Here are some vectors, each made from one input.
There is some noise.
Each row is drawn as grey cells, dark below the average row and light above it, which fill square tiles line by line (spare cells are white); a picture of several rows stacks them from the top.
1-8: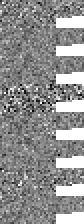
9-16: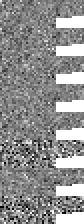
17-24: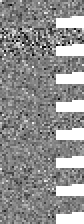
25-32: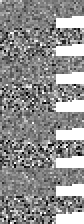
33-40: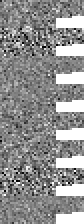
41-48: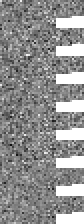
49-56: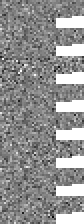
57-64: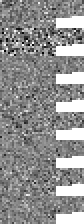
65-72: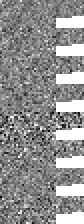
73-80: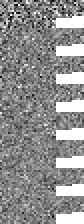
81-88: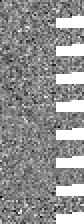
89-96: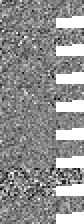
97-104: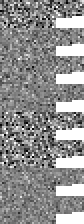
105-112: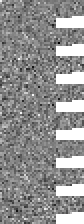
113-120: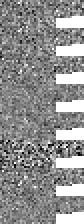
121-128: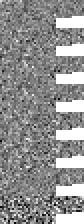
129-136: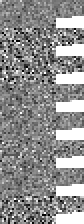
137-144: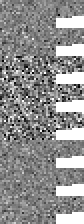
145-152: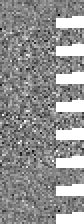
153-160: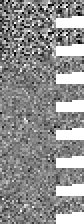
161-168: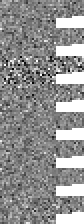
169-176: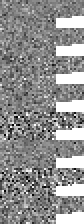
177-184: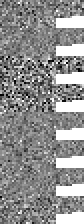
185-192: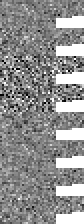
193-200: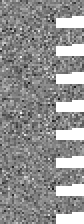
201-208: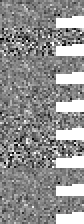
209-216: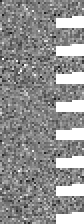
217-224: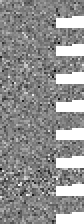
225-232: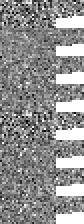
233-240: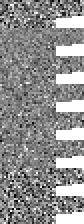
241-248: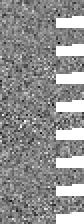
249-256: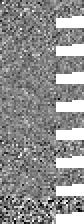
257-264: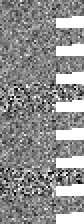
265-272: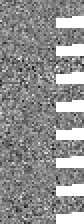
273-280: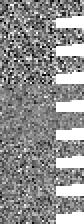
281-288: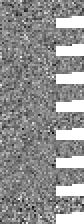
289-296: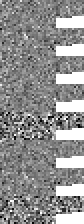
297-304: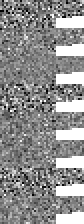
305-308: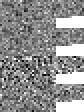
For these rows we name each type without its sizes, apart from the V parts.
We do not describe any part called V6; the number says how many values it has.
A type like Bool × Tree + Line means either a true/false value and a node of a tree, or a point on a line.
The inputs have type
Bool × V6 + List(Line).
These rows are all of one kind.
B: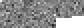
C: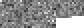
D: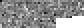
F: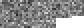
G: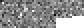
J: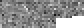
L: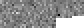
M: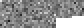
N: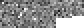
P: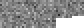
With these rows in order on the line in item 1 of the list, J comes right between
D and P.
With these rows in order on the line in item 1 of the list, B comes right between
L and M.
